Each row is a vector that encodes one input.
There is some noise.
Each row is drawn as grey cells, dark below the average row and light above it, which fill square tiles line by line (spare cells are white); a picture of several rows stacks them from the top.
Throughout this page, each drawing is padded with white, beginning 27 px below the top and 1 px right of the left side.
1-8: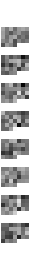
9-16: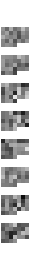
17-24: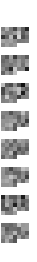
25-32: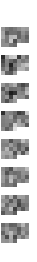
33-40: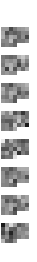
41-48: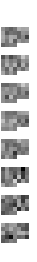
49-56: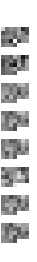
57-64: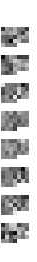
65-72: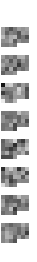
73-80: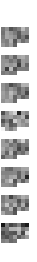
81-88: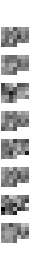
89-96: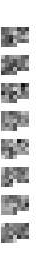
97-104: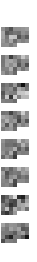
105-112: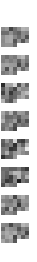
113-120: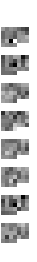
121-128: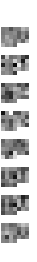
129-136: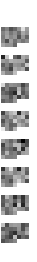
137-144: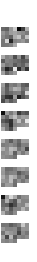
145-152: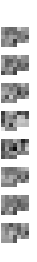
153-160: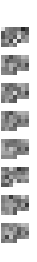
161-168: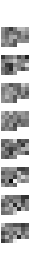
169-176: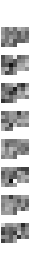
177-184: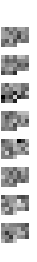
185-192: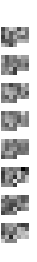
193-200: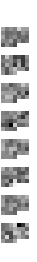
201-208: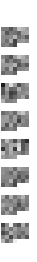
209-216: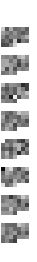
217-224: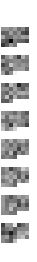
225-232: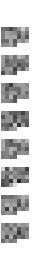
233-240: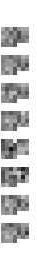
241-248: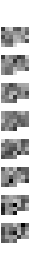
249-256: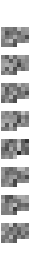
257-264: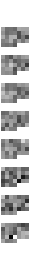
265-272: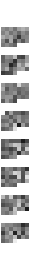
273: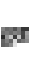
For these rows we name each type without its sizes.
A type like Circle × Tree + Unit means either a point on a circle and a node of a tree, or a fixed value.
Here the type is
Circle + Label × Line.
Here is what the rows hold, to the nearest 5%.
About 50% of them hold a point on a circle. The rest hold a label and a point on a line.
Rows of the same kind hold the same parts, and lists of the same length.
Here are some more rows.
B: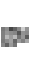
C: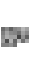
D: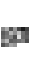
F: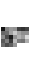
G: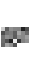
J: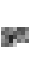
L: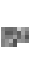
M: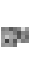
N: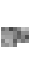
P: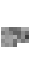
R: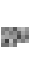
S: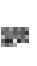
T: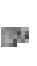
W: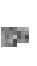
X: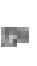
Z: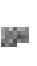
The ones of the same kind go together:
B, C, L, M, N, P, R, T, W, X, Z
D, F, G, J, S

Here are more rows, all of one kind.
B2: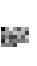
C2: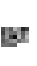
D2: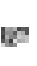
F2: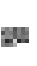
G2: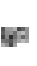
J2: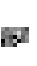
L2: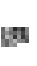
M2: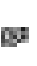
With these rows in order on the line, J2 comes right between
F2 and M2.
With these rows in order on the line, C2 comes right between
L2 and M2.
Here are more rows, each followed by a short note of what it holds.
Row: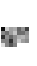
a label and a point on a line
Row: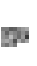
a point on a circle
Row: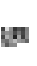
a label and a point on a line
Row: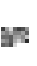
a label and a point on a line
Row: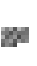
a point on a circle
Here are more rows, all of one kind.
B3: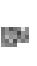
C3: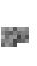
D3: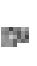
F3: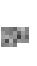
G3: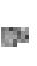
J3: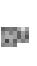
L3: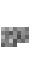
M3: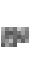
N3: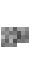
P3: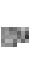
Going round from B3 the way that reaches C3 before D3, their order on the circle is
B3, J3, F3, N3, L3, C3, M3, D3, P3, G3.
